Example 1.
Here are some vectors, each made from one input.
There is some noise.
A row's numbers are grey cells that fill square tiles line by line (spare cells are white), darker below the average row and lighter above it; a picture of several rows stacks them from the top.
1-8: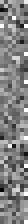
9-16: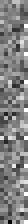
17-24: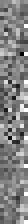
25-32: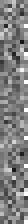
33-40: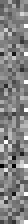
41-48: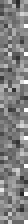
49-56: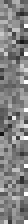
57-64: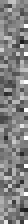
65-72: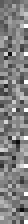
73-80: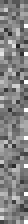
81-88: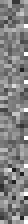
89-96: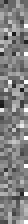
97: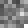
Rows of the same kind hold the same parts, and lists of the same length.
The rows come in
2 kinds.
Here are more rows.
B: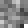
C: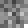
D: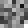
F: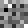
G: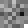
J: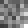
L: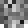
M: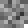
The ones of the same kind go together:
B, C, F, G, J, M
D, L

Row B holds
a point on a 5-point circle and a true/false value.
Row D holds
a fixed value.
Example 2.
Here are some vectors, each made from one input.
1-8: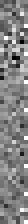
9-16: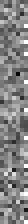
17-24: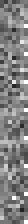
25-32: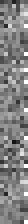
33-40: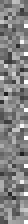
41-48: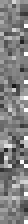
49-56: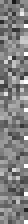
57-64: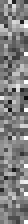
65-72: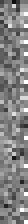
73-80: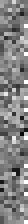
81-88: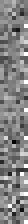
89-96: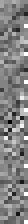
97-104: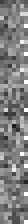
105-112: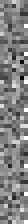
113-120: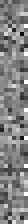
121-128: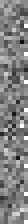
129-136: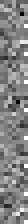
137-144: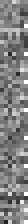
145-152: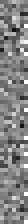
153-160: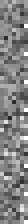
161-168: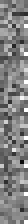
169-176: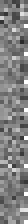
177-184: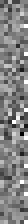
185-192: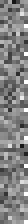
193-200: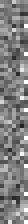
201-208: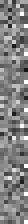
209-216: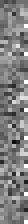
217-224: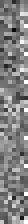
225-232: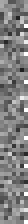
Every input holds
either a point on a 5-point circle and a true/false value, or a fixed value.
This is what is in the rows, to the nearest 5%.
About 95% of them hold a point on a 5-point circle and a true/false value. The rest hold a fixed value.
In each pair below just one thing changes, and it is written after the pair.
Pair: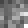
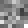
the true/false value
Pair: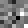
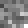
the place on the 5-point circle
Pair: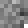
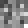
the true/false value
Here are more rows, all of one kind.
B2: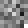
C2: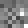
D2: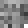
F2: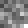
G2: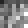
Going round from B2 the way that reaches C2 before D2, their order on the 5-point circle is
B2, G2, F2, C2, D2.
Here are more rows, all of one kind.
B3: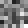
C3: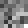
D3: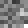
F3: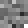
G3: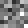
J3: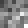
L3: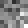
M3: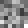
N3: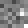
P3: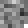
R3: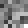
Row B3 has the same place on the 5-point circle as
C3, D3, P3 and R3.
